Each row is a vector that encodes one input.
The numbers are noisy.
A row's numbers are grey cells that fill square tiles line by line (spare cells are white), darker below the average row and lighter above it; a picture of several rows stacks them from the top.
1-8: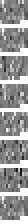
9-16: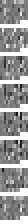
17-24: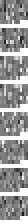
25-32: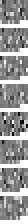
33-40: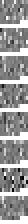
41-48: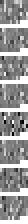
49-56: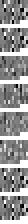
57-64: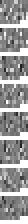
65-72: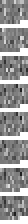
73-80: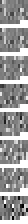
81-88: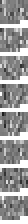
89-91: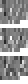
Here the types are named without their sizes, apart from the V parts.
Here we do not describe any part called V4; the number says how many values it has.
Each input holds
a list of items, each a true/false value and a value of V4.
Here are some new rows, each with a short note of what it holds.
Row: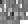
a list of one item
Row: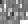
a list of one item
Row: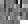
a list of two items
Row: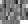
a list of two items
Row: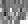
a list of two items
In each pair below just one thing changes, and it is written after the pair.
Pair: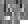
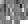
the true/false value in item 2 of the list
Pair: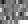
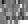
the true/false value in item 2 of the list
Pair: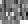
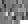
the value of V4 in item 1 of the list
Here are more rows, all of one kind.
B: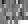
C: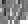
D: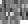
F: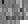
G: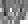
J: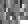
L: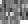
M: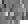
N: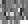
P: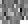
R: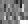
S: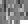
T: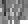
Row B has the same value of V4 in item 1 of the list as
J and R.
